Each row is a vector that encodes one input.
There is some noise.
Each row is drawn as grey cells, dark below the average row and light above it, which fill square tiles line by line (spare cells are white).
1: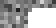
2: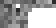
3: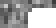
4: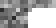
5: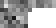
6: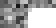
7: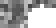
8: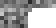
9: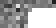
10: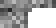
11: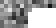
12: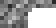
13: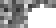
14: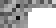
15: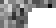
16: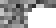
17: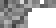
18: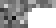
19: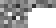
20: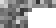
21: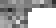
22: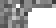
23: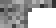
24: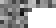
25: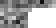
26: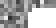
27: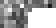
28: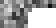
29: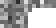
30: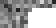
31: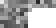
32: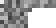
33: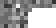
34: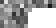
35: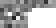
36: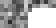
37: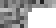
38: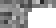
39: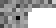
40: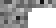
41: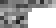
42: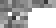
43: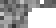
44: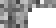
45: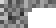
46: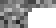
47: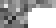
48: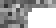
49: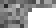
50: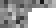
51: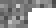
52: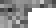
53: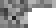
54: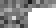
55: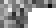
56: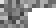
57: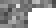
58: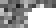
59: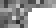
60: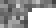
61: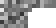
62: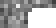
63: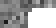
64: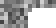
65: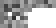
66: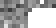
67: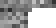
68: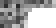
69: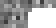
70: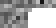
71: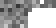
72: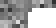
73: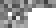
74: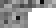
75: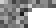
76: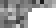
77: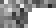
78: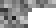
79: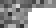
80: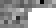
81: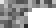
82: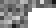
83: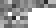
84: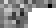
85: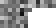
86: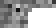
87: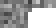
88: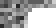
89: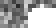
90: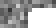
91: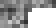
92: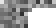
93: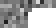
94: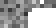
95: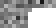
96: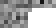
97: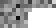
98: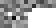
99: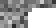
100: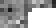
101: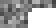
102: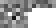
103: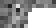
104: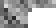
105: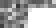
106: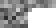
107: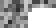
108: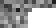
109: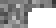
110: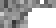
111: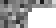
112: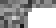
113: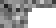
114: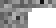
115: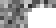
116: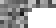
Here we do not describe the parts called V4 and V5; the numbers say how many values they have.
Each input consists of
either a value of V4 and a value of V5, or a list of up to two points on a 6-point line.
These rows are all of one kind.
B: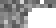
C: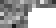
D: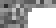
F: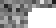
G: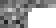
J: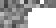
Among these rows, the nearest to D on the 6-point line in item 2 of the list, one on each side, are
F and J.
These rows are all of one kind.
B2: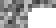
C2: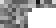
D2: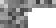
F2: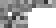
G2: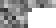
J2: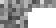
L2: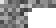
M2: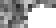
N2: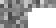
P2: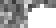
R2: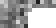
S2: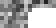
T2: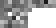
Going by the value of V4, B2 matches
C2, G2, S2 and T2.
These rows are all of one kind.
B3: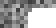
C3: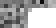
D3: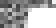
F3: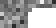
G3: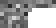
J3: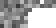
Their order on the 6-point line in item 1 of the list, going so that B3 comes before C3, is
J3, F3, G3, B3, C3, D3.
